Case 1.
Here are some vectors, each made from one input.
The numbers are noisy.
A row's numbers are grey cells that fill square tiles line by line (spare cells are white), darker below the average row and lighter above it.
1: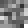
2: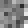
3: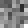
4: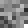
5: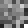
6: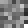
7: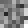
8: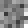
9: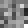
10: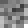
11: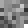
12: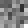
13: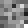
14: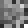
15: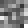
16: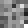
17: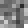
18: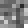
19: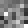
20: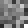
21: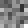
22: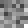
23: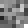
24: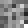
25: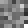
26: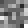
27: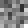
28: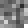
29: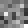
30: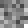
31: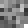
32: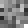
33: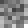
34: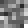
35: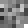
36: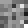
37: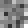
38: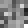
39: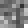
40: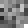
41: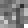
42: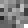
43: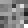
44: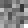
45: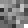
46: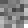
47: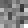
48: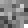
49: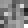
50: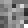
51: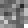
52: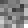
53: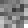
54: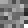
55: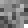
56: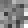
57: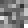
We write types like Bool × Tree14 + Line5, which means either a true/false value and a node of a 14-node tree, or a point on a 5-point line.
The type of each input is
Bool × Tree7.
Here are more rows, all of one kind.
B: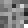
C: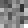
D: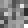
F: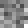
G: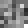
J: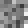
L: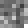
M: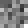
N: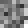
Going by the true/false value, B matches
D and G.
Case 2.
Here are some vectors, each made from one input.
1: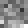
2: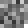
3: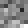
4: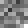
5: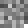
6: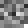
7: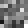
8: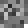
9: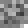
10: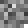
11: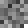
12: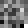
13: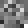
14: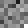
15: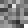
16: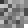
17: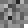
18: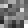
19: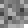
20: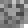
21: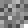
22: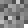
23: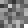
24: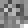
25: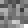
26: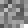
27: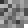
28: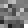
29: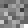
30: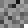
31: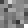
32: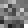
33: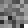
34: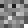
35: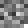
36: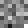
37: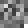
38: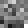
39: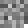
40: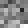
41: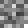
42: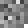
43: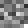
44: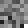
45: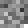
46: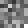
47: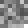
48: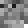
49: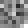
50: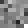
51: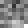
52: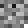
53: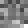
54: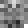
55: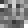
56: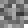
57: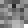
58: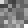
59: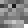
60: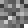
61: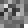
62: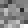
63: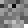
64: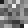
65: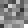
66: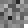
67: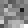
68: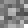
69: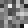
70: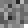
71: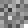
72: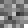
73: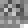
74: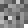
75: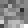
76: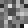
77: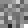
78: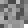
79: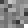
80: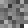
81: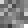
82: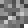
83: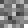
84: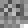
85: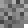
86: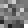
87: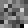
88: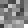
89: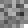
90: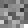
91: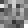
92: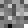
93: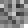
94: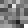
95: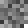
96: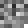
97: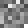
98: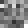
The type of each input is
Bool × Bool × Bool × Tree7.
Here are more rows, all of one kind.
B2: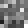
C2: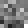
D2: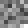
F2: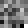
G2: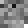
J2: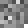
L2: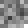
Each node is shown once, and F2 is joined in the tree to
J2.
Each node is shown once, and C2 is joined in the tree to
B2 and G2.
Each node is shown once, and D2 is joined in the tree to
L2.
